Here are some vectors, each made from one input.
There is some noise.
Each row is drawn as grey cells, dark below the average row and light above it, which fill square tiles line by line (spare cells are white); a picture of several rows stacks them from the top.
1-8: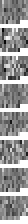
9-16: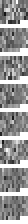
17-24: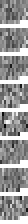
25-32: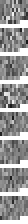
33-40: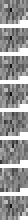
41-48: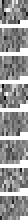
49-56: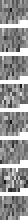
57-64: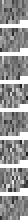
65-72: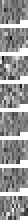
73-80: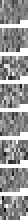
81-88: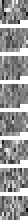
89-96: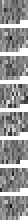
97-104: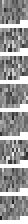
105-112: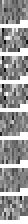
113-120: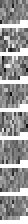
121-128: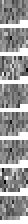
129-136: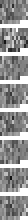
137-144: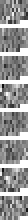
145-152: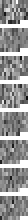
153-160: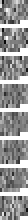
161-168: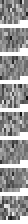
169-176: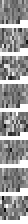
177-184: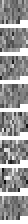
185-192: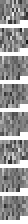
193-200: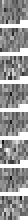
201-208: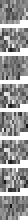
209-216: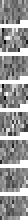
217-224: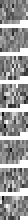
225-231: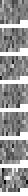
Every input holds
either a point on a 5-point circle and a true/false value, or a point on an 11-point circle.
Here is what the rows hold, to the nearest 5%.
About 40% of them hold a point on a 5-point circle and a true/false value. The rest hold a point on an 11-point circle.
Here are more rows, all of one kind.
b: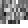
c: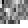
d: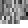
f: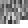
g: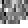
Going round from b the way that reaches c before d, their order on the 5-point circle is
b, f, c, g, d.
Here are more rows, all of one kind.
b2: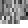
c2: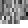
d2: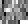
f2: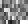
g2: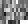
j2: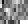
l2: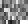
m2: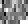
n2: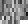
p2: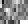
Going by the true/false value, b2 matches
c2 and n2.
